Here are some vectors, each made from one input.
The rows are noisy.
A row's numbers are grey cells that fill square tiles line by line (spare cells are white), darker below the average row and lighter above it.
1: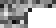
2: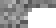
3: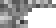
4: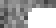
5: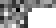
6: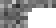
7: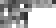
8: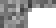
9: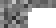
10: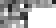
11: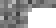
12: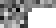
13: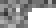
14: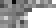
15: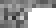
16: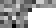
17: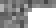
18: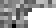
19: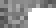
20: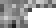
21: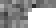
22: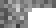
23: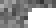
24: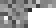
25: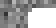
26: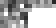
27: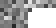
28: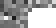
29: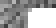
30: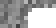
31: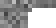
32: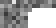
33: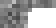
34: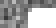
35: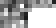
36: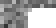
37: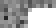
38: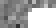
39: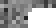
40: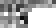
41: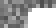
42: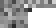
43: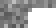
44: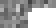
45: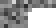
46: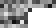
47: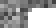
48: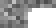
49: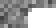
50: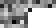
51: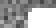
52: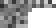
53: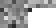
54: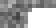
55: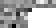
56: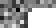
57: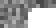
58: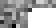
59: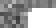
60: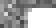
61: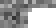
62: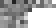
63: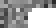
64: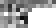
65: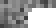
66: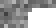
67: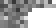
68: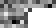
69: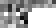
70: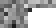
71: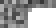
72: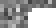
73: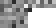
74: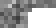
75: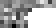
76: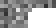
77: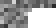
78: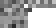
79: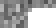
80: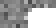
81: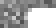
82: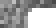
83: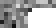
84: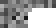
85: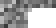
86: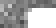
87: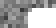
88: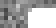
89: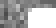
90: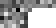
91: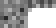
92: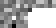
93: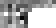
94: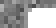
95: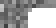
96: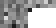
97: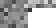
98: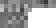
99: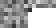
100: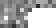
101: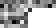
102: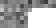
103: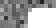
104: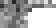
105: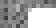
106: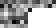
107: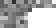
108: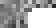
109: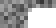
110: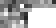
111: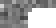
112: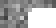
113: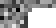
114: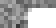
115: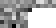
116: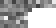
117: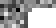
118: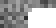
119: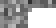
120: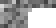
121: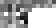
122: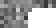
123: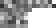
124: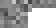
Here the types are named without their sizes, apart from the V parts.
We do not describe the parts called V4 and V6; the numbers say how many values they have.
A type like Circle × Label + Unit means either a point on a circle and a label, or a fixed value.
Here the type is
(Bool × Bool × Bool + Line × Line) × V6 + V4.
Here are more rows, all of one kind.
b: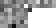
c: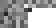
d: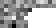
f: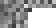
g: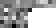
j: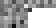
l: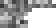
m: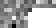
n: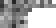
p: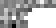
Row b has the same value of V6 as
f, j, m and n.
